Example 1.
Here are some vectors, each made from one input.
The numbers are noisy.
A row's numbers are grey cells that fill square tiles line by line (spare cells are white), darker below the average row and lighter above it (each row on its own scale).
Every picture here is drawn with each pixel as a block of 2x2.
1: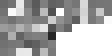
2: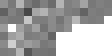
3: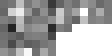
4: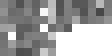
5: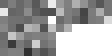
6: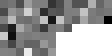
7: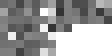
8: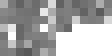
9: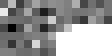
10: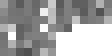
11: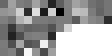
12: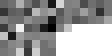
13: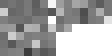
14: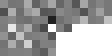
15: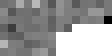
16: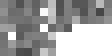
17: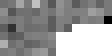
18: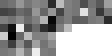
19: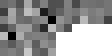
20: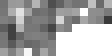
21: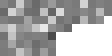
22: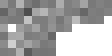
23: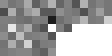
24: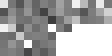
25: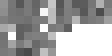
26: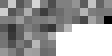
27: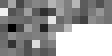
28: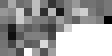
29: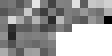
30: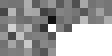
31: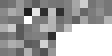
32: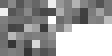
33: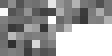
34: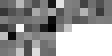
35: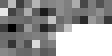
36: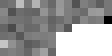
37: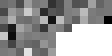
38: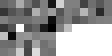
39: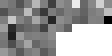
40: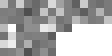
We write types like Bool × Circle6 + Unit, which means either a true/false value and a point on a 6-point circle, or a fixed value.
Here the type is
Label8.
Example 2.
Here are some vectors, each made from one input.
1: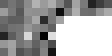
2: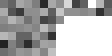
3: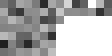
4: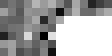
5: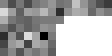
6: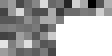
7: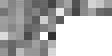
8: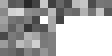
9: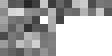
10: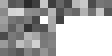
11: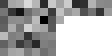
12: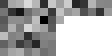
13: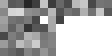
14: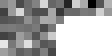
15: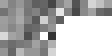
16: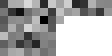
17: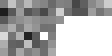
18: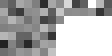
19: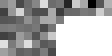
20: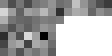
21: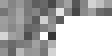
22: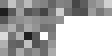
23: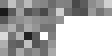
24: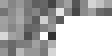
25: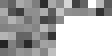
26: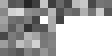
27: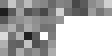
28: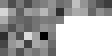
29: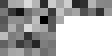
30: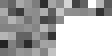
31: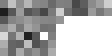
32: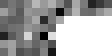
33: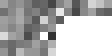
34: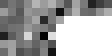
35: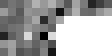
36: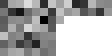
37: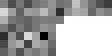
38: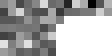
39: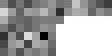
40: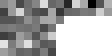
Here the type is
Bool × Bool × Bool.
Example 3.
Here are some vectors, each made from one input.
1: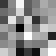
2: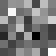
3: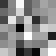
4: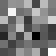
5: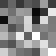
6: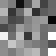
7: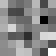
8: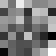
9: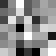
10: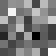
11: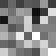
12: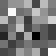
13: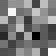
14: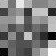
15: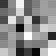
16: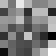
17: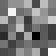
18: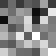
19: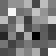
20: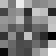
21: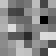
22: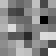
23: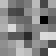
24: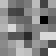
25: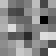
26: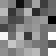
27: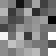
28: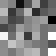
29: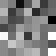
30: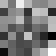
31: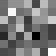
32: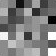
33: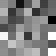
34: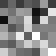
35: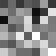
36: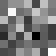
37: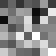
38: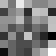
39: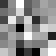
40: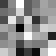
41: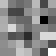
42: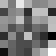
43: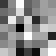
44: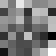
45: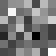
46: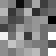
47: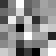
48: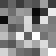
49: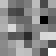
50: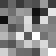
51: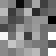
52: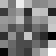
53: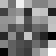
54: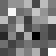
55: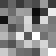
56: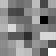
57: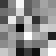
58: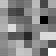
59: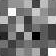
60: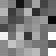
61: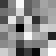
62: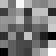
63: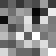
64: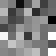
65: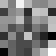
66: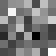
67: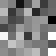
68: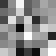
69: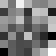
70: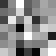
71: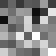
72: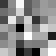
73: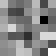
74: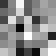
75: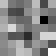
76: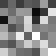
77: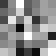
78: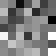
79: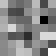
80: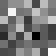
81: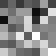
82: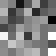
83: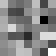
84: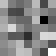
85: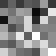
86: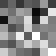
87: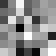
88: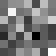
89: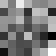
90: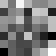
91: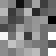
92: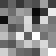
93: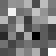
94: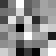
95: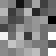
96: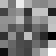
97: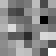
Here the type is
Line6.
